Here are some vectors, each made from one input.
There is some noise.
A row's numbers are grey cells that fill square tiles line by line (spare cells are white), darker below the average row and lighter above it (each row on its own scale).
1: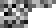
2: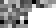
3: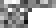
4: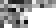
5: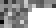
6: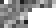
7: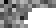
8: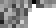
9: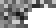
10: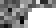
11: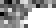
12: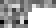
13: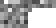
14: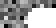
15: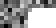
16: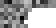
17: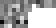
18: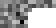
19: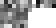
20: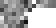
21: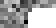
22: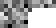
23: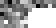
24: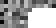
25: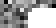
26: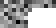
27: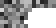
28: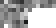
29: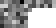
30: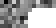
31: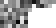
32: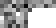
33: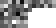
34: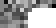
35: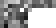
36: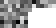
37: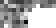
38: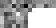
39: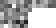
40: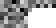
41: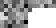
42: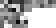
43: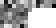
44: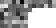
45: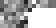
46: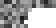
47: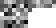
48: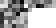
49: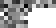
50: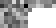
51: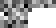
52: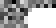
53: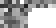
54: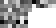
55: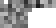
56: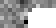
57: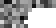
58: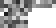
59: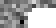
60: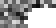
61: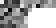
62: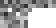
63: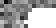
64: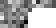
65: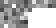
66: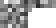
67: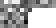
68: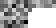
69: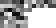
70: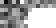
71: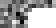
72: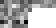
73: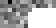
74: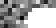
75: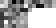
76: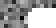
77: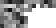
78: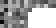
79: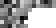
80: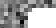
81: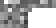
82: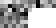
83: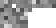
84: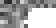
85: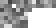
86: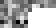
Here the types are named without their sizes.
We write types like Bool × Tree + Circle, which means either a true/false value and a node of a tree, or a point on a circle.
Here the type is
(Bool × Bool × Bool + Line) × Line.
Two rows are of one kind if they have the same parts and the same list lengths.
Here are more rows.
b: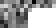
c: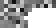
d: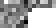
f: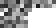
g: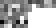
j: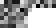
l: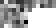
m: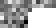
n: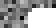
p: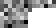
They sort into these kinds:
b, d, g, l, m
c, f, j, n, p

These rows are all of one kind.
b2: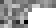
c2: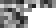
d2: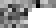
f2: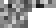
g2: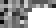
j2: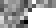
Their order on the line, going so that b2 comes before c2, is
j2, b2, f2, d2, g2, c2.
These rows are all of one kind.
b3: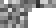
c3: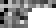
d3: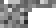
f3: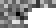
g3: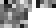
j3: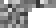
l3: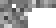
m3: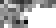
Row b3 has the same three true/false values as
d3 and j3.
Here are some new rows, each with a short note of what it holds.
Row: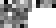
a point on a line and three true/false values
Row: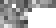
a point on a line and three true/false values
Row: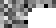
a point on each of two lines
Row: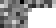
a point on a line and three true/false values
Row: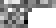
a point on a line and three true/false values
